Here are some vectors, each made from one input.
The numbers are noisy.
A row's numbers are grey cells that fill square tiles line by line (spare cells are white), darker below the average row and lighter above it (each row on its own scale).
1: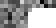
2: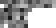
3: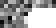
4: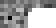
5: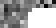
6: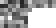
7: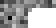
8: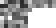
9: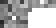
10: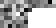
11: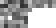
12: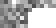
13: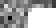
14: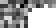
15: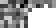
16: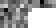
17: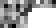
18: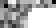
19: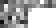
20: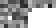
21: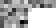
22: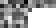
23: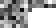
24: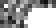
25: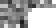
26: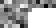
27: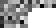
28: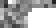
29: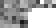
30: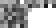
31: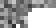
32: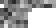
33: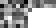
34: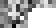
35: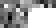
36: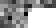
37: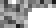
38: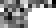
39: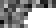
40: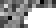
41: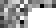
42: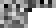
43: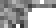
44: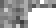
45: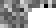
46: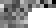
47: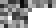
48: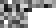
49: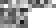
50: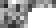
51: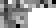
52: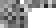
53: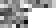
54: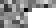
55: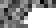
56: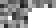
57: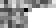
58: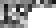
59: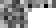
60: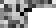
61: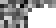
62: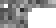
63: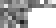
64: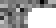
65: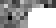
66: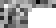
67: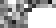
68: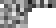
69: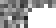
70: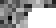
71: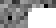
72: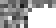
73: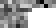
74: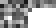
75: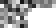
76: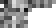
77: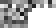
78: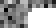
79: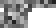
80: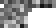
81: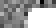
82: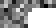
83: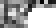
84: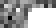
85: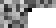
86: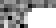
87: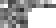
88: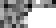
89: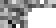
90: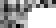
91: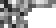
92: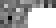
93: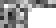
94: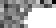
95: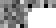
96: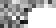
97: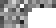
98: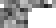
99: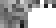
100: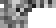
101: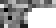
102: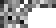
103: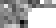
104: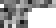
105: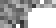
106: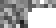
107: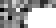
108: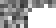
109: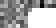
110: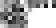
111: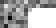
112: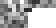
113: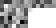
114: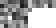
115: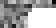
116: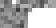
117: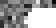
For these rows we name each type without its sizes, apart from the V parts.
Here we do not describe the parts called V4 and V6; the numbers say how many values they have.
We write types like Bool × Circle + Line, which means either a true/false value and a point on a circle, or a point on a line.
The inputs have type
(Bool × Bool × Bool + Unit) × V4 × V6 + Line.
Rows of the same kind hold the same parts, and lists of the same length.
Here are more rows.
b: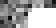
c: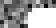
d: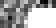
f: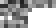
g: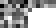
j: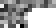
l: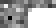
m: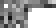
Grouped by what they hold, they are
b, c, d
f, g
j, l, m

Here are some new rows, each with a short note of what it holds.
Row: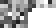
three true/false values, a value of V4 and a value of V6
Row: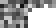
a point on a line
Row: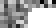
a value of V4 and a value of V6
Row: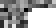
three true/false values, a value of V4 and a value of V6
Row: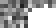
a point on a line
